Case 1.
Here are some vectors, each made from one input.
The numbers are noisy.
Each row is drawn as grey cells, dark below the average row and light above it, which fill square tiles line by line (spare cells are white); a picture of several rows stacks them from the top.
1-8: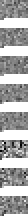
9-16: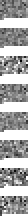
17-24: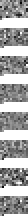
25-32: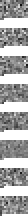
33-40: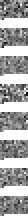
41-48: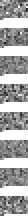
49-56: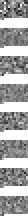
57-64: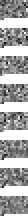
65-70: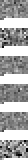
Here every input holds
either a point on a 5-point line, or a point on a 6-point line.
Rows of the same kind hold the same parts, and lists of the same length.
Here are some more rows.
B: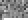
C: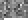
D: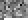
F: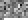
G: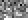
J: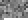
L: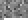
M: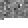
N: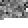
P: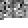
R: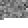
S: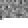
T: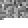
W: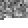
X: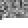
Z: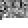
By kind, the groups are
B, C, J, L, M, N, R, S, X, Z
D, F, G, P, T, W

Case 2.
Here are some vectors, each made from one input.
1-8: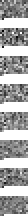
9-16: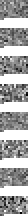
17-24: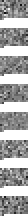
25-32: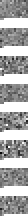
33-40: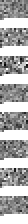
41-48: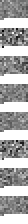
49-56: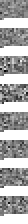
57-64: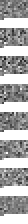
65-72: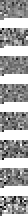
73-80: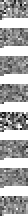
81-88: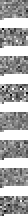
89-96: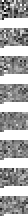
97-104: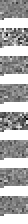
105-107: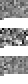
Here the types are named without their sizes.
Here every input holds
a list of points on a line.
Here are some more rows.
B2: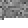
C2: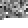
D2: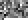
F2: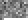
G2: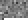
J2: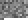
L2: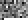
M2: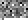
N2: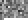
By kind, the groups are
B2, G2
C2, D2, F2, J2, L2, N2
M2

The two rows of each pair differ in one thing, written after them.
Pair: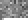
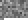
the place on the line in item 1 of the list
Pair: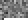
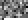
the place on the line in item 1 of the list
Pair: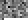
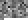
the place on the line in item 1 of the list
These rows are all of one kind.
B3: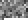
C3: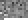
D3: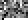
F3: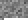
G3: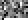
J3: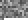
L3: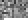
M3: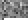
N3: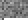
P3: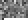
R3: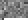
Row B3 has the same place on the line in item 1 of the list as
C3 and F3.
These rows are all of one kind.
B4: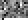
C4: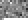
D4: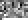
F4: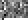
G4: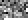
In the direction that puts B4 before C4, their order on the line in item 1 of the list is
D4, G4, B4, F4, C4.
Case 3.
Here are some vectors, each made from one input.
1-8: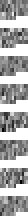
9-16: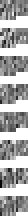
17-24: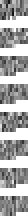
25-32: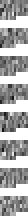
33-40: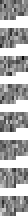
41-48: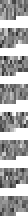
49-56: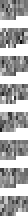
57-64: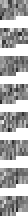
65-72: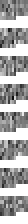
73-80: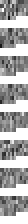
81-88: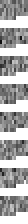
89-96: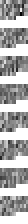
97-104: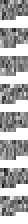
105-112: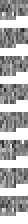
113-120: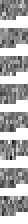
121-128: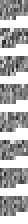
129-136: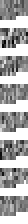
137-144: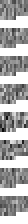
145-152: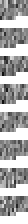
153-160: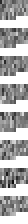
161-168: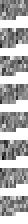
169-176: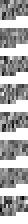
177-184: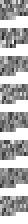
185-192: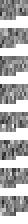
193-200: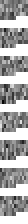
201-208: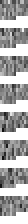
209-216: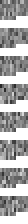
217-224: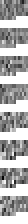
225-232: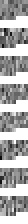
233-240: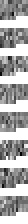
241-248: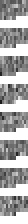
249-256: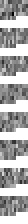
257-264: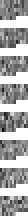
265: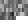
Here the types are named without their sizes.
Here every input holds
either a fixed value, or a point on each of two lines, or a node of a tree.
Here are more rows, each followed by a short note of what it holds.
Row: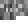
a point on each of two lines
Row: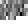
a fixed value
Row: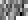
a fixed value
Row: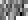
a fixed value
